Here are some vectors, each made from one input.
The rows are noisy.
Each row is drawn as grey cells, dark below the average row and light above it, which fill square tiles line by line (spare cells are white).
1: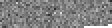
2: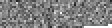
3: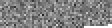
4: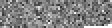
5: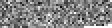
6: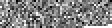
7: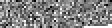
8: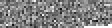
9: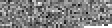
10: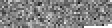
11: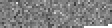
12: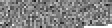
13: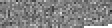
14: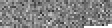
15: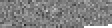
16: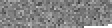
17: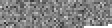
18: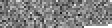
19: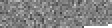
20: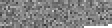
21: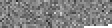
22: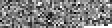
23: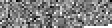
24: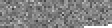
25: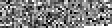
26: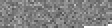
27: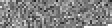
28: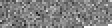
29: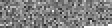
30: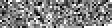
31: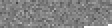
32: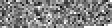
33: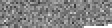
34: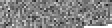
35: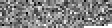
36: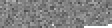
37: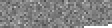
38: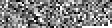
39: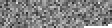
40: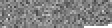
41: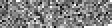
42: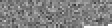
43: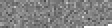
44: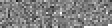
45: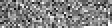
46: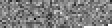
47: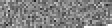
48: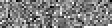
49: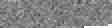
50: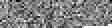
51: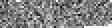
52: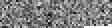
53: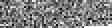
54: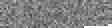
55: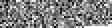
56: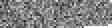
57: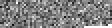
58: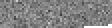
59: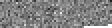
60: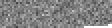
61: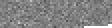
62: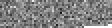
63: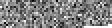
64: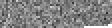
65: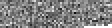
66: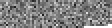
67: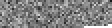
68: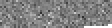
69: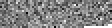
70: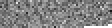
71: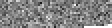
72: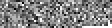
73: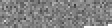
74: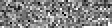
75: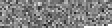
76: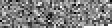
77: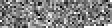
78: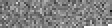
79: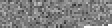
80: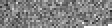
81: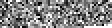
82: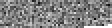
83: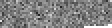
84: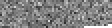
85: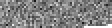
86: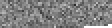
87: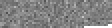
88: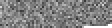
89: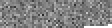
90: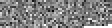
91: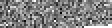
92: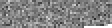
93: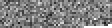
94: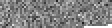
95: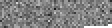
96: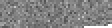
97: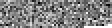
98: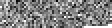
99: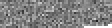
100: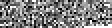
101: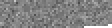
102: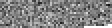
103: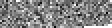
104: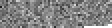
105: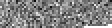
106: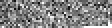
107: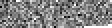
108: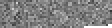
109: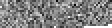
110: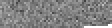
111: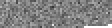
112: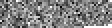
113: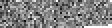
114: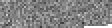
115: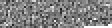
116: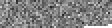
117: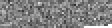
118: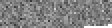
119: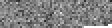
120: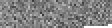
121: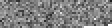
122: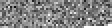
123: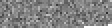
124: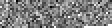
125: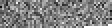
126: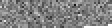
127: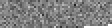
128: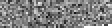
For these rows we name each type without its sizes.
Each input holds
a list of items, each either a point on a circle, or a label and a true/false value.
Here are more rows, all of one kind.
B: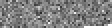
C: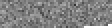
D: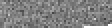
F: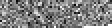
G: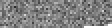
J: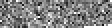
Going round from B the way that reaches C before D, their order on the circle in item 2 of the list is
B, F, J, C, D, G.
